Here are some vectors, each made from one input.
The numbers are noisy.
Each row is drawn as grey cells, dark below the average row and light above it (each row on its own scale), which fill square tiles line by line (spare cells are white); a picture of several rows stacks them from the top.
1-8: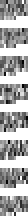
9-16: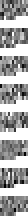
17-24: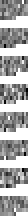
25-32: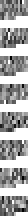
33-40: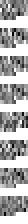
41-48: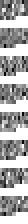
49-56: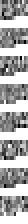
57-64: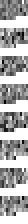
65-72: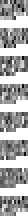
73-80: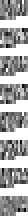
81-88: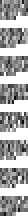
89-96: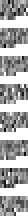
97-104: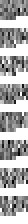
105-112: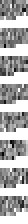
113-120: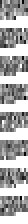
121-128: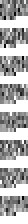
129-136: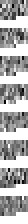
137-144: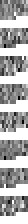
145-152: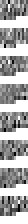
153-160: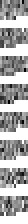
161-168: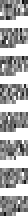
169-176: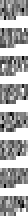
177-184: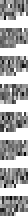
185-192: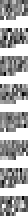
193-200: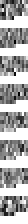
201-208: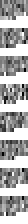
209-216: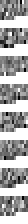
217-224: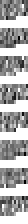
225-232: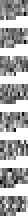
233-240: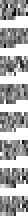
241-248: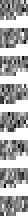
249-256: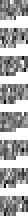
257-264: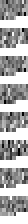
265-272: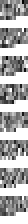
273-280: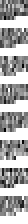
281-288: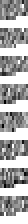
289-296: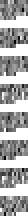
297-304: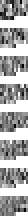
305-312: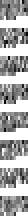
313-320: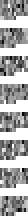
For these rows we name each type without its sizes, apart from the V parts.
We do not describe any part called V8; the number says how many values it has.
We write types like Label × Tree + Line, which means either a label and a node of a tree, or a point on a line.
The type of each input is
Bool × List(Line) × V8.
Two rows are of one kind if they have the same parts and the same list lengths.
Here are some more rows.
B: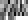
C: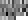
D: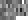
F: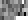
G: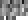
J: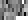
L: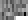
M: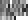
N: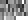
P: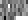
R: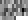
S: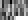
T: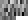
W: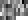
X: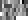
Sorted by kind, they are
B, C, L, P, R, S, T
D, F, J, M, N
G, W, X

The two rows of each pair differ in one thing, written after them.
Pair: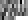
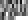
the place on the line in item 1 of the list
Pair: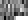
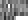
the place on the line in item 1 of the list
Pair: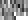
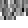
the value of V8
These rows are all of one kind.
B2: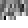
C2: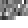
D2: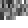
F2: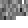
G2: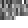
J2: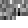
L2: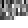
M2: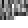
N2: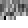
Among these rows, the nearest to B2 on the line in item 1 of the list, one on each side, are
F2 and M2.
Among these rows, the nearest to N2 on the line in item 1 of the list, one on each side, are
J2 and M2.
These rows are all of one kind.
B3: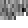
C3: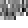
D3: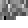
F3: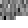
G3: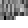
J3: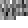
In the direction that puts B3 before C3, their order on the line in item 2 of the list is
G3, D3, B3, C3, F3, J3.
